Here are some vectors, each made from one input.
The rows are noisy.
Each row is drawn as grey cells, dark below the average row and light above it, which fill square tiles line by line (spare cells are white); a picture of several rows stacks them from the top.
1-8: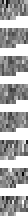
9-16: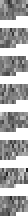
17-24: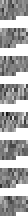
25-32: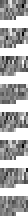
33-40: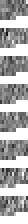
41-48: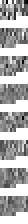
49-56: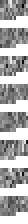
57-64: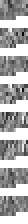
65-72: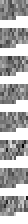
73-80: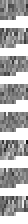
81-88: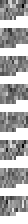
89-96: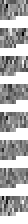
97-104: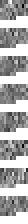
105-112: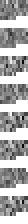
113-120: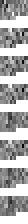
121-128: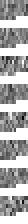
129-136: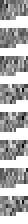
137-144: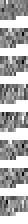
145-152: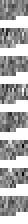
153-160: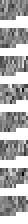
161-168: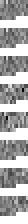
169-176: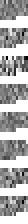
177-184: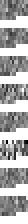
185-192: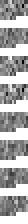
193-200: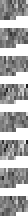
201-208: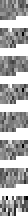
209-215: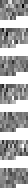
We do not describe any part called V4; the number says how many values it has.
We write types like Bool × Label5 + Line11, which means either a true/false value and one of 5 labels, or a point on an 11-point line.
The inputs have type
List3(Bool × V4).
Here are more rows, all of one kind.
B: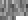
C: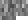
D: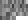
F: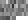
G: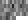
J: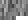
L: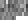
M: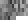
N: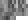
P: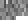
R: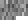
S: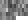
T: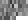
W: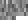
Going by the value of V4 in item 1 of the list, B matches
C, N and W.
